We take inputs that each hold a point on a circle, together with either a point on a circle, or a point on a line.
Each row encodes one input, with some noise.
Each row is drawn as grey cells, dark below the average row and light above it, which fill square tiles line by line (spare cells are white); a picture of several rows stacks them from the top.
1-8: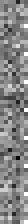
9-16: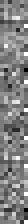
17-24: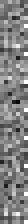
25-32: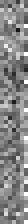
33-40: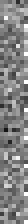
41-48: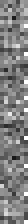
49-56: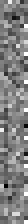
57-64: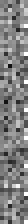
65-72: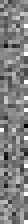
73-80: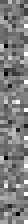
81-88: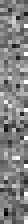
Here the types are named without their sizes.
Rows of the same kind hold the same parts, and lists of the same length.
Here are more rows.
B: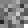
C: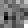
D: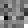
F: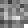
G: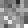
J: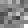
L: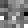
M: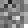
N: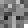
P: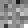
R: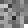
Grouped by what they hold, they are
B, C, D, J, L, N
F, G, M, P, R

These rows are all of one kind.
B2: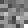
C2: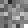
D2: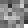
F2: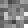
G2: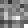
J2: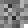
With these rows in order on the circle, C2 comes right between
D2 and J2.
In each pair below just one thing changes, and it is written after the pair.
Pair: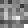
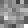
the place on the line
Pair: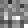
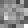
the place on the line
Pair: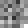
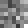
the place on the line
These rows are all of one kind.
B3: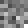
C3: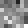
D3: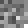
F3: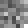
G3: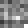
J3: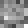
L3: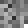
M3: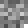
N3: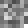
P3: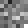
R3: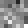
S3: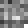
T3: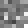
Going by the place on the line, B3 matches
F3, G3, P3 and S3.
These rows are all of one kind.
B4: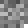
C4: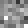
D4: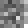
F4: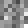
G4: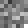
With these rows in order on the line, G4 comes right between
B4 and D4.
